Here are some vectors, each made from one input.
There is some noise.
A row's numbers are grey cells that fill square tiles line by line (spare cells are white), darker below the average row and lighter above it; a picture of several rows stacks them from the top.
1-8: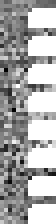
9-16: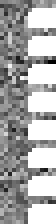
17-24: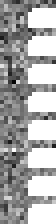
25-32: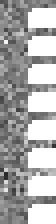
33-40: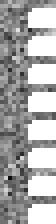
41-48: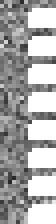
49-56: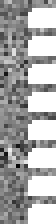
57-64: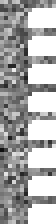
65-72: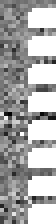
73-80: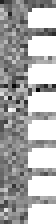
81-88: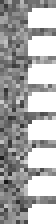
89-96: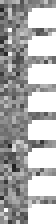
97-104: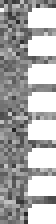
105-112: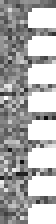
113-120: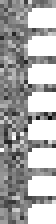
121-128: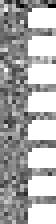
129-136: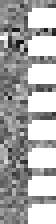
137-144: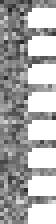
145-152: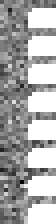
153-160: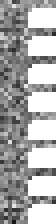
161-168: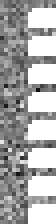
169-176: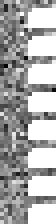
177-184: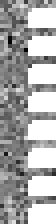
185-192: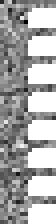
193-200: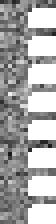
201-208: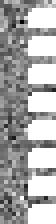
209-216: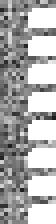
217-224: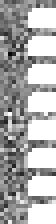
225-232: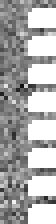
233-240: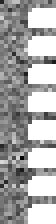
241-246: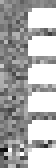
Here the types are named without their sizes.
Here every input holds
a point on a circle, together with either a label, or a node of a tree.
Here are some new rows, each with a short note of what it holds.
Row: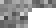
a point on a circle and a node of a tree
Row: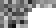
a point on a circle and a label
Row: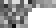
a point on a circle and a node of a tree
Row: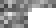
a point on a circle and a label
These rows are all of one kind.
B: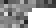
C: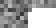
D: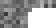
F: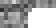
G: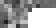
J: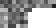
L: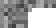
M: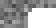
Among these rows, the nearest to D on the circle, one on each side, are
L and M.
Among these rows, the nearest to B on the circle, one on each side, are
J and M.
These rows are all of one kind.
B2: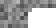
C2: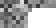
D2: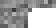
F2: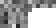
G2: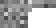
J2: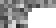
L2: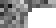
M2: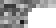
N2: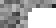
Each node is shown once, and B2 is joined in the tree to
D2 and N2.
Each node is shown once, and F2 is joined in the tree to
C2 and N2.
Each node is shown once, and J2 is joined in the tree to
L2 and N2.
